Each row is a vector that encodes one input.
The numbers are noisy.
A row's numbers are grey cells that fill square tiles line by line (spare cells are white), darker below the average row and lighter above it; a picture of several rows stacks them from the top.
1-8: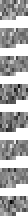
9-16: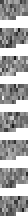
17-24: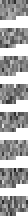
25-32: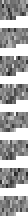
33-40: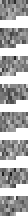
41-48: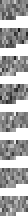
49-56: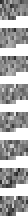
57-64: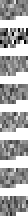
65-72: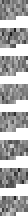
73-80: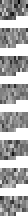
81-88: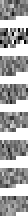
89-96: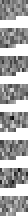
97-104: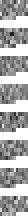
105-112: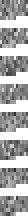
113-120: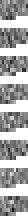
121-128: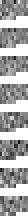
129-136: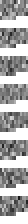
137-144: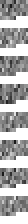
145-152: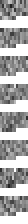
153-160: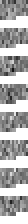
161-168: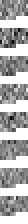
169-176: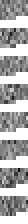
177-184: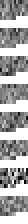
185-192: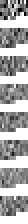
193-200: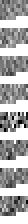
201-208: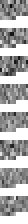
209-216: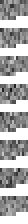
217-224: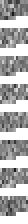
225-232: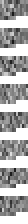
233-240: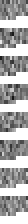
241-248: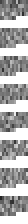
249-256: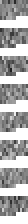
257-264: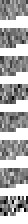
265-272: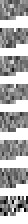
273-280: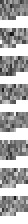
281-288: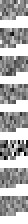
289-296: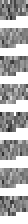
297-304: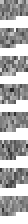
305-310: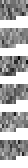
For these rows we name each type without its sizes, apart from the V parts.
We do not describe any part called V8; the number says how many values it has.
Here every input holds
a list of items, each a true/false value and a value of V8.
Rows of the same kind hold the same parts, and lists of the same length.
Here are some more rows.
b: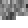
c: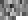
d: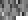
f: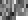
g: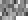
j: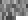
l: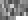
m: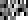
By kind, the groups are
b, c, d, f, j
g, l
m

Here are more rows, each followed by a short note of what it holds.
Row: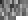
a list of two items
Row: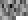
a list of two items
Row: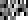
the empty list
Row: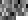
a list of two items
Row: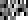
the empty list
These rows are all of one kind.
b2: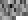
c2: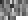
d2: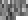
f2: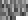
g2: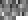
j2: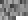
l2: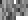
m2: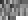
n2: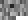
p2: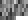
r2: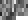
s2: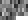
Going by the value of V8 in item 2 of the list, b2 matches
d2, f2, p2 and r2.
